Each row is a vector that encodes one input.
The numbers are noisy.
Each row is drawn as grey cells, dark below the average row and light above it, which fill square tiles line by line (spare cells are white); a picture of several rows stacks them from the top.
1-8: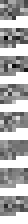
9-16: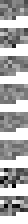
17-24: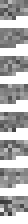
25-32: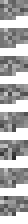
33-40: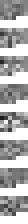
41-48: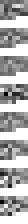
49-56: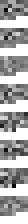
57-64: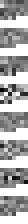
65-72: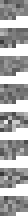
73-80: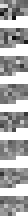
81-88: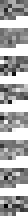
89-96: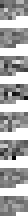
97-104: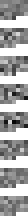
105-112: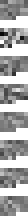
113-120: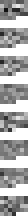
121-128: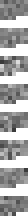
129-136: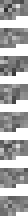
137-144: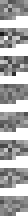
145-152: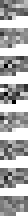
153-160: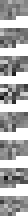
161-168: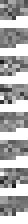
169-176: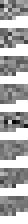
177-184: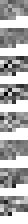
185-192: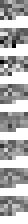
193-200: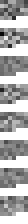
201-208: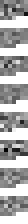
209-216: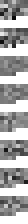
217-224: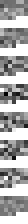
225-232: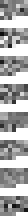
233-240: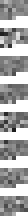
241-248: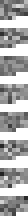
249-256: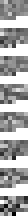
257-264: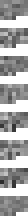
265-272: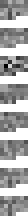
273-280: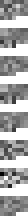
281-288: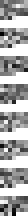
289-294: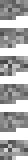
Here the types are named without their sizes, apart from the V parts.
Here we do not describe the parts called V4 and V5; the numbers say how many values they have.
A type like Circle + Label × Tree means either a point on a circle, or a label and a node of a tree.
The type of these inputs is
Bool × (Line + V4) + V5.
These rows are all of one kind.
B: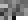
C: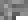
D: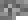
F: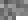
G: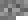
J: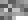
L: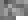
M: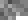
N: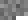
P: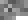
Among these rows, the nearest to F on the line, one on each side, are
M and P.
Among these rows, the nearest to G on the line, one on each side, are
D and N.
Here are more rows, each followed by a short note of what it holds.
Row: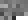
a point on a line and a true/false value
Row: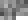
a true/false value and a value of V4
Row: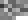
a point on a line and a true/false value
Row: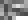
a value of V5
